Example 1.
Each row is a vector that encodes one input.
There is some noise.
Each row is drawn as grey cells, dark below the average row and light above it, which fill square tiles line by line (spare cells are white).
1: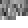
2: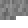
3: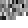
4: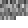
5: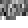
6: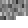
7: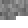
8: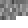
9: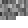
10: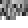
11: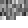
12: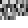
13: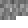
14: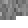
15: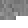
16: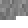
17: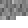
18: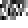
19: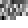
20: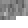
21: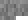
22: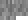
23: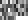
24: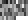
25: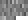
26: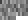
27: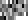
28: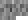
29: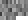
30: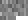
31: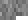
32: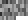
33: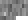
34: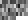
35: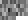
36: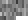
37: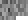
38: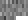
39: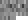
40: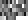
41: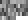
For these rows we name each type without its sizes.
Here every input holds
a point on each of two lines and three true/false values.
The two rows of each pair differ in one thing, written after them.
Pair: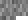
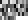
the place on one of the two lines
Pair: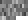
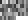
the place on one of the two lines
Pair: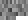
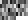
one of the three true/false values
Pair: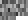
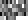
the place on one of the two lines
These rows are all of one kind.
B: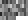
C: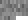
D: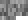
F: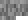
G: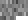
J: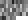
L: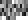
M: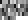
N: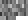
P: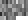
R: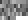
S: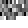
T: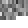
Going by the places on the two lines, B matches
C, J, M and R.
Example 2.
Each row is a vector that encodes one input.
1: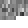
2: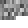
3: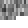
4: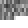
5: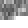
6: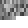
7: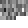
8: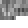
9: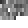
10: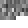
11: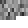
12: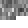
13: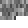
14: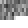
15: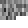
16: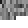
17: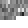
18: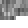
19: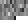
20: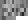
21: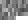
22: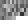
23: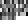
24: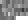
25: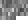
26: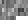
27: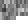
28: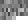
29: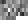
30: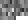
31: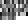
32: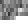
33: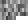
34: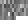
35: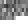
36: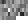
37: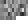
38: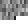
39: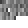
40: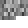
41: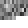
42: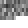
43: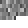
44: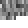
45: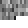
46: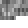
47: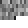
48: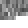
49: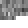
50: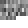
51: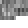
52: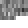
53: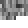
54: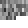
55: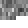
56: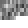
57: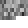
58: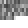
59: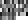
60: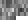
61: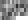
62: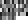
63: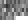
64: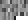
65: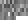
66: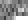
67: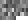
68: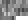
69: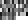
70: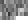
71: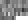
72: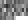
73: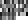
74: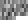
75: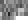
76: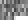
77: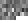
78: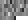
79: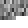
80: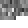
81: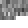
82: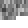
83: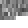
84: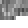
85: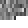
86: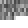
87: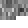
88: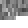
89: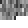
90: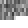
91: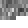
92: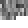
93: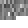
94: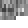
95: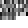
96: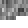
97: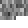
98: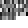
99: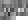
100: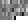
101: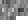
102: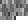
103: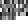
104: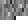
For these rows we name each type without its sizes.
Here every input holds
a list of points on a line.
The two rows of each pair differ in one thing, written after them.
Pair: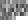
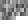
the place on the line in item 2 of the list
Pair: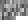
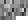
the place on the line in item 2 of the list
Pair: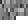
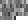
the place on the line in item 2 of the list
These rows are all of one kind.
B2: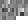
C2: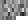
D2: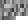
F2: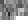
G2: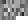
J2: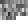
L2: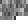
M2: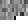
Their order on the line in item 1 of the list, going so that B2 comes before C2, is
M2, B2, F2, L2, J2, C2, G2, D2.
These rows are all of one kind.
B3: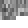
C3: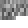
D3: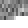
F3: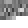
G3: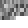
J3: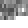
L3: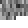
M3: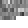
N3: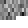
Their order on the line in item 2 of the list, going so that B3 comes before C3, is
D3, F3, N3, M3, G3, B3, C3, L3, J3.
